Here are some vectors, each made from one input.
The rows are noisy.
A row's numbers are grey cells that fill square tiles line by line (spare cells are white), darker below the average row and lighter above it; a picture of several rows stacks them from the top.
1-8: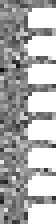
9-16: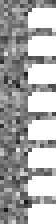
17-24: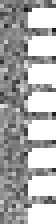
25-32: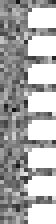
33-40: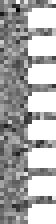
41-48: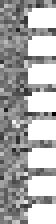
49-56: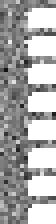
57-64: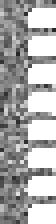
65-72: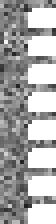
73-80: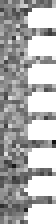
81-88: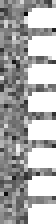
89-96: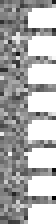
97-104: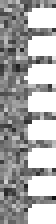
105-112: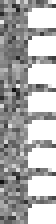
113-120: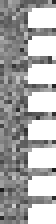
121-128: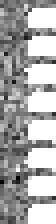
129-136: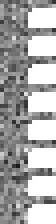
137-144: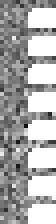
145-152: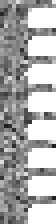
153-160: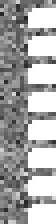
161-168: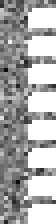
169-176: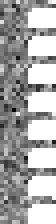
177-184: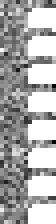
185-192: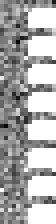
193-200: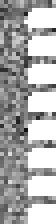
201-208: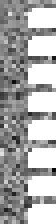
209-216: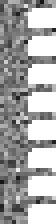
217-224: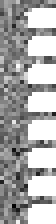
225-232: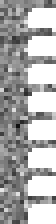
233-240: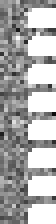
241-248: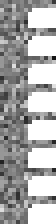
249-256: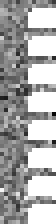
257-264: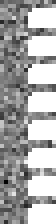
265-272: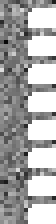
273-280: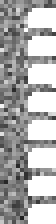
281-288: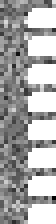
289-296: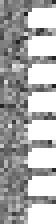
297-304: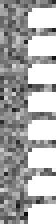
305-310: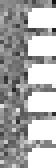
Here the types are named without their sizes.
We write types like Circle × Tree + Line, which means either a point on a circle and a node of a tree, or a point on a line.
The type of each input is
(Label + Line) × Line.
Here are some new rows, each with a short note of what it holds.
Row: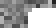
a point on each of two lines
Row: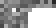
a point on each of two lines
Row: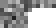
a label and a point on a line
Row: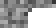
a point on each of two lines
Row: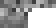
a point on each of two lines
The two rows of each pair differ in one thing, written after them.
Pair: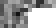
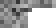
the place on the line
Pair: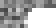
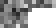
the label
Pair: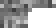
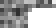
the place on the line
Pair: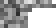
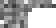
the place on the line
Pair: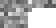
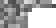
the label
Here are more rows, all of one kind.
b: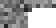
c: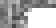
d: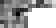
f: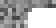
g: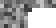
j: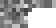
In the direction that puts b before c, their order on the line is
f, j, g, b, d, c.
